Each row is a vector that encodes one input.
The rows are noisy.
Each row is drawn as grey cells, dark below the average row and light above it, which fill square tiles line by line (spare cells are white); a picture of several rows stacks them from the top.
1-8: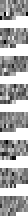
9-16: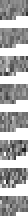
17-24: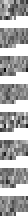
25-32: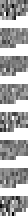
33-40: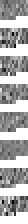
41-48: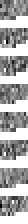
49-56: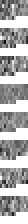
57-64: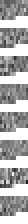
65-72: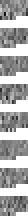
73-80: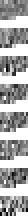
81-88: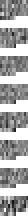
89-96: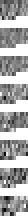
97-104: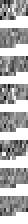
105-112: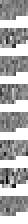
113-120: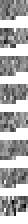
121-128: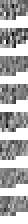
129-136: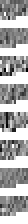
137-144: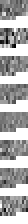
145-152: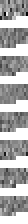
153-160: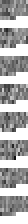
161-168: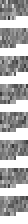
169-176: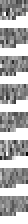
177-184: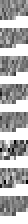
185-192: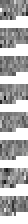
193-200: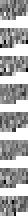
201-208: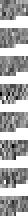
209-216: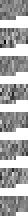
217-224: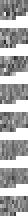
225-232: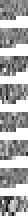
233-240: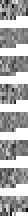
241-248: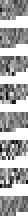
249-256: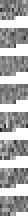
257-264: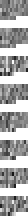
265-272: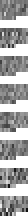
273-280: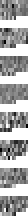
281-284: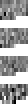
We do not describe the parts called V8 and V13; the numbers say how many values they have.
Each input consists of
a point on a 7-point line and a value of V8, together with either a point on a 5-point circle, or a value of V13.
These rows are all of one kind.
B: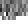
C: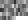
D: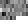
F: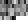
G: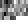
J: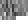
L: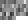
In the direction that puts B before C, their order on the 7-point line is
L, G, F, D, B, J, C.
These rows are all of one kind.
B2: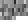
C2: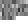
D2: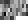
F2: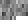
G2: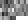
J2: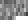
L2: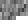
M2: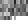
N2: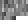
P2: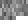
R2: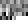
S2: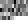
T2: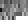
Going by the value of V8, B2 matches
C2, L2 and R2.
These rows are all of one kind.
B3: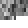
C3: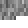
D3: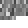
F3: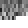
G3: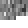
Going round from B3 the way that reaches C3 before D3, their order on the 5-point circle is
B3, G3, C3, D3, F3.
